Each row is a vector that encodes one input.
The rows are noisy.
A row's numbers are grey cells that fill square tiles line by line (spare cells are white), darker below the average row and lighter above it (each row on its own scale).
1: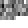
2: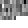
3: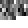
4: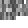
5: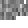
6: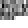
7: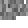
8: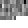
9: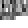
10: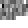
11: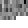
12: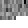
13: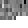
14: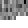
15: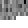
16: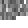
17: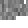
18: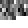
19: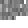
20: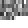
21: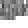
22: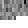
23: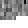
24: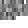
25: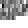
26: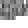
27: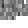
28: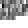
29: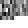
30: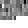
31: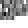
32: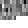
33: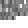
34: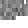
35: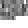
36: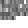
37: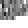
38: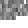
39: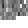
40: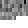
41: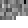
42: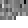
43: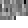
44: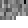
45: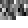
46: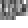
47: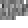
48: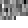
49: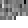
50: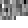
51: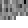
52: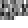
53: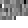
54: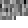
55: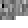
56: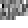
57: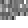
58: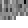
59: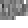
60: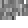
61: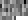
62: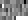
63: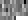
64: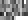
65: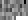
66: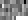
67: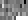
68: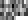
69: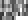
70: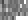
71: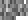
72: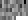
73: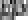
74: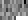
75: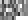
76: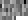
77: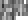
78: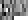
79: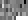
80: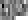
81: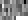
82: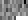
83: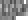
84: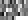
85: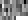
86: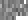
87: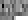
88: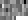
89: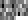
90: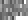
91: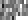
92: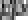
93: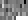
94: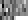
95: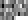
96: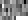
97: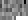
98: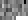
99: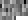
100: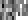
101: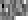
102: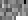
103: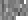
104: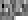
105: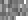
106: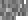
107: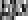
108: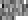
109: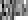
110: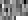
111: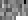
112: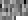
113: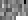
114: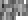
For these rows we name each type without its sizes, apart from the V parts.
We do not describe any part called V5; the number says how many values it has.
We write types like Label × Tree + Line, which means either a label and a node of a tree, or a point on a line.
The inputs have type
List(Bool × V5).
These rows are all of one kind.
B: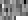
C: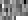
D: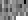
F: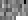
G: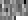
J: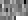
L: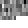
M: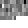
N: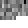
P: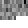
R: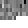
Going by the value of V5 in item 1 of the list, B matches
C, D and L.
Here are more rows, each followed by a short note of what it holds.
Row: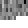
a list of one item
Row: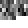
the empty list
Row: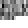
a list of two items
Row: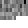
a list of one item
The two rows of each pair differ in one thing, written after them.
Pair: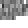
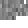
the true/false value in item 1 of the list
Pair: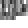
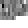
the value of V5 in item 1 of the list
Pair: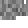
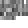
the true/false value in item 2 of the list
